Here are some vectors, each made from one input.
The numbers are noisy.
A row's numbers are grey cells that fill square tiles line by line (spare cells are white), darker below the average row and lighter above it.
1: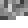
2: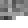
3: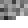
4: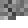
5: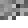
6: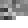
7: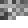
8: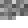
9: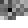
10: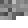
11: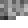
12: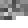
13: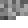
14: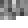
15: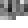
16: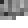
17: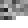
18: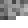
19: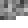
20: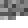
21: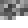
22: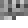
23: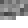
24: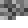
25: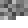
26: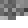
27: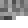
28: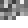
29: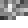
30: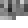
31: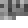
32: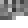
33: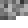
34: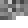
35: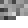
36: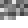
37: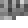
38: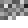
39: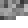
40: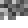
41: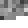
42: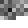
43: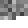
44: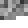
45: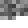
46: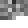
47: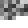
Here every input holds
a true/false value, together with either a fixed value, or a node of a 7-node tree.
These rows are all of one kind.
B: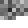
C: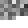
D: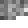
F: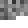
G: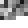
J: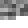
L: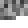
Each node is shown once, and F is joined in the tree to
J and L.
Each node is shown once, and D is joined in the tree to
G and L.
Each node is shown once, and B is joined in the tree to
C and L.
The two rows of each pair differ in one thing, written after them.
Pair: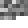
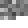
the node of the tree
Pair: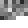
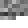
the true/false value
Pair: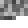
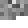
the true/false value
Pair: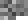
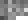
the true/false value
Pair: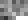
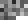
the node of the tree
